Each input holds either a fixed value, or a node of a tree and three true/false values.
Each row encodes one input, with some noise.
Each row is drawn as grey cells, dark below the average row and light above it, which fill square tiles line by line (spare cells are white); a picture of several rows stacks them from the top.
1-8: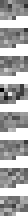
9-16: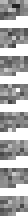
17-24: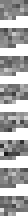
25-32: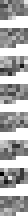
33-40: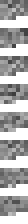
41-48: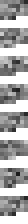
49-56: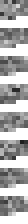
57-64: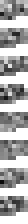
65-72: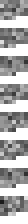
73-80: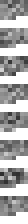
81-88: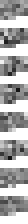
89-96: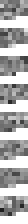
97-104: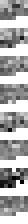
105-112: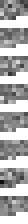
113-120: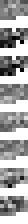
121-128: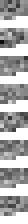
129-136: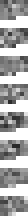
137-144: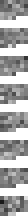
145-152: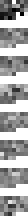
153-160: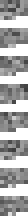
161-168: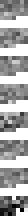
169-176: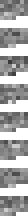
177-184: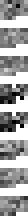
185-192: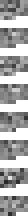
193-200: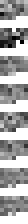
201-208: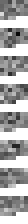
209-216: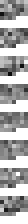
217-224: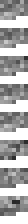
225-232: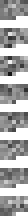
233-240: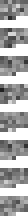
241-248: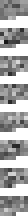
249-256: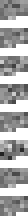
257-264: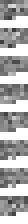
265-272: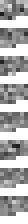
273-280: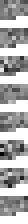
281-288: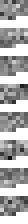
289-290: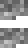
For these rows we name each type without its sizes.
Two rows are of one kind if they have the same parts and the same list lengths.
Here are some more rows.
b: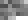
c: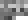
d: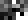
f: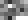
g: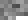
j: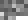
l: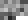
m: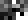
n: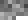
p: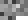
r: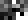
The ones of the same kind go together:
b, c, f, g, j, l, n, p
d, m, r

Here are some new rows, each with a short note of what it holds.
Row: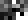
a fixed value
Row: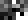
a fixed value
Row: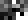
a fixed value
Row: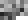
a node of a tree and three true/false values
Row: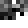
a fixed value
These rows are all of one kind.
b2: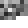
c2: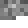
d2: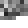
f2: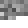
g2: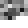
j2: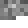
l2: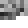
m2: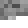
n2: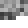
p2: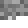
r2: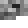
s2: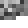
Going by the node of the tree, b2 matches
l2, m2 and r2.
